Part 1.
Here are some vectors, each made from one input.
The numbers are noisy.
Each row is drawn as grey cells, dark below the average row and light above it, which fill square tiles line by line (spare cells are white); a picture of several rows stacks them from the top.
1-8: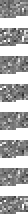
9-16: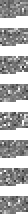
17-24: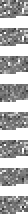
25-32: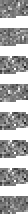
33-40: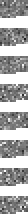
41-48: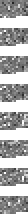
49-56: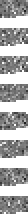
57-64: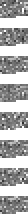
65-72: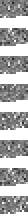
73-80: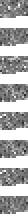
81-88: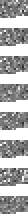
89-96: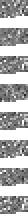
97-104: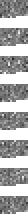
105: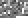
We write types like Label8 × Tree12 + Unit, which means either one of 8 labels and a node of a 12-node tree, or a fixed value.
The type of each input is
Tree16.
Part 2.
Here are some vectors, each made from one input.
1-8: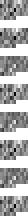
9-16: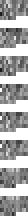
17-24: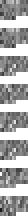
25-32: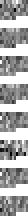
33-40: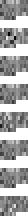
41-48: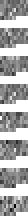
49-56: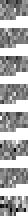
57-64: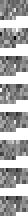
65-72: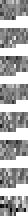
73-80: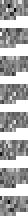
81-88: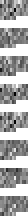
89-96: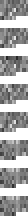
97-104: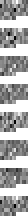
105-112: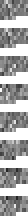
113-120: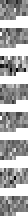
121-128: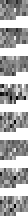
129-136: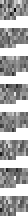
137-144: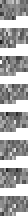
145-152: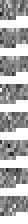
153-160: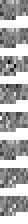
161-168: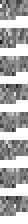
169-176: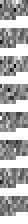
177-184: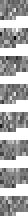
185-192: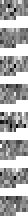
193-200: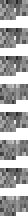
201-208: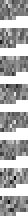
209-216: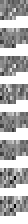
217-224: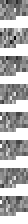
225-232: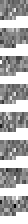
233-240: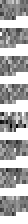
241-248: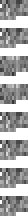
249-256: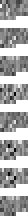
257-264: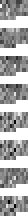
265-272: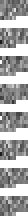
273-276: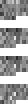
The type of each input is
Circle10 + Unit.
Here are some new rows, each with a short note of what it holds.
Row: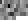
a point on a 10-point circle
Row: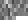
a point on a 10-point circle
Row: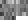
a point on a 10-point circle
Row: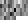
a point on a 10-point circle
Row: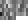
a point on a 10-point circle
